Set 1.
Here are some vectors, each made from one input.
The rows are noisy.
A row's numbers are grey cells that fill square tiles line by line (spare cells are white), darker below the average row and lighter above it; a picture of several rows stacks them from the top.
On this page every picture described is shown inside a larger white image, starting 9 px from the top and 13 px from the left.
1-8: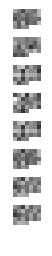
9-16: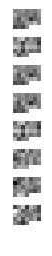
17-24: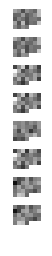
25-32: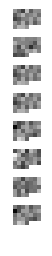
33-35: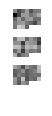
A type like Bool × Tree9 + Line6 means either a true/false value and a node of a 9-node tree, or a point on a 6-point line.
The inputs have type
Line6.
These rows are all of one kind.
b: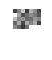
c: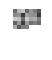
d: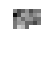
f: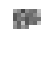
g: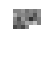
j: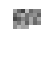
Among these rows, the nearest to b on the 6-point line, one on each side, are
c and g.
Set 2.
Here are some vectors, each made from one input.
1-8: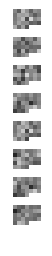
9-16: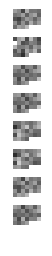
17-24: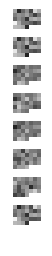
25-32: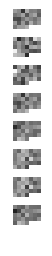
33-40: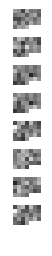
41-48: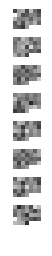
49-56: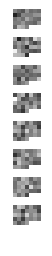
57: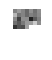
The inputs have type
Line9.
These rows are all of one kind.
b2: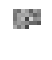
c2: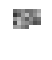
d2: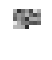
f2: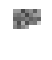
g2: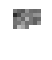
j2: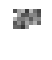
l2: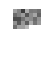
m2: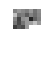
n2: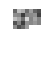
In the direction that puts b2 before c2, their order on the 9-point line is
d2, b2, c2, g2, l2, f2, m2, j2, n2.
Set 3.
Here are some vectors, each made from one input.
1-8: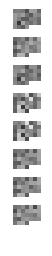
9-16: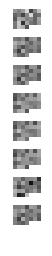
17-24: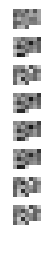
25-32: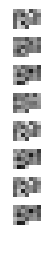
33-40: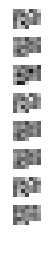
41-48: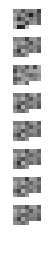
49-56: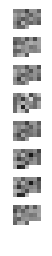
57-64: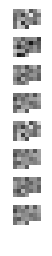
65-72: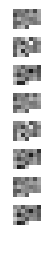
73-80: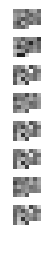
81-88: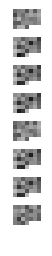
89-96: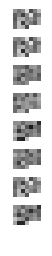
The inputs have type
Line4.
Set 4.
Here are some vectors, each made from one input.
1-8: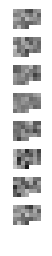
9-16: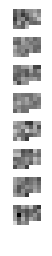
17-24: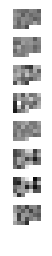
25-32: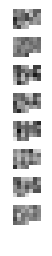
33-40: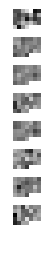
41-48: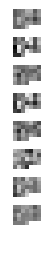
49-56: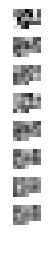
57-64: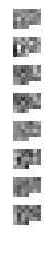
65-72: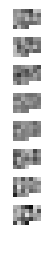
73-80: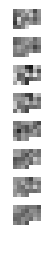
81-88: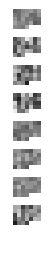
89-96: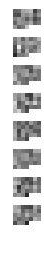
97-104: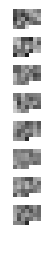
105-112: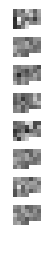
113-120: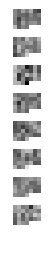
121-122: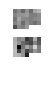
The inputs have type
Bool × Bool × Bool + Unit.
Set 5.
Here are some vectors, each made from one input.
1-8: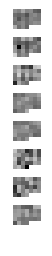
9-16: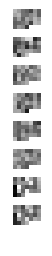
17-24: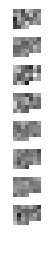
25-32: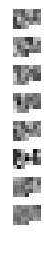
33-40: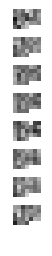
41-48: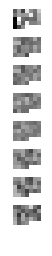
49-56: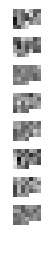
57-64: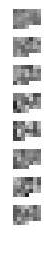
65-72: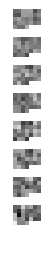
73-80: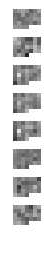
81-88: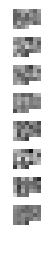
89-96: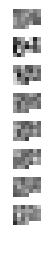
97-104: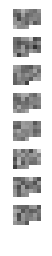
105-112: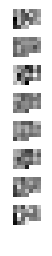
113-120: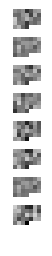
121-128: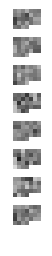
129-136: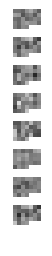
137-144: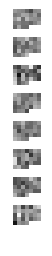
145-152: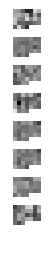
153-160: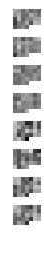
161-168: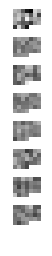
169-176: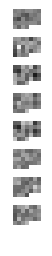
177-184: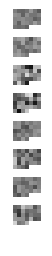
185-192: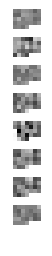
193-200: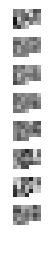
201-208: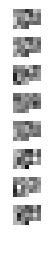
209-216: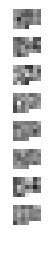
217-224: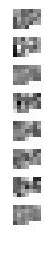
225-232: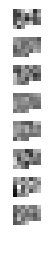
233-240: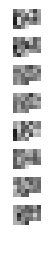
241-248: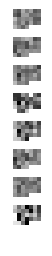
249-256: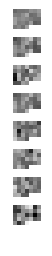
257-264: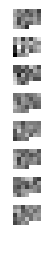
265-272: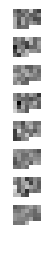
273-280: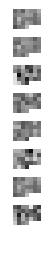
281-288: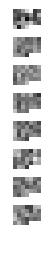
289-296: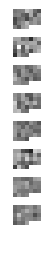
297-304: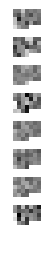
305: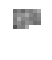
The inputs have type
Bool × Bool × Bool × Bool + Unit.
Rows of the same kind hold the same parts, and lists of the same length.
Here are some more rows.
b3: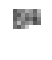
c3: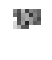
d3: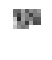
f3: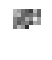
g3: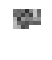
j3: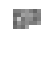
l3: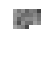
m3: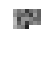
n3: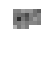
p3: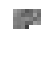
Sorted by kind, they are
b3, c3, d3, f3, j3, l3, m3, n3, p3
g3

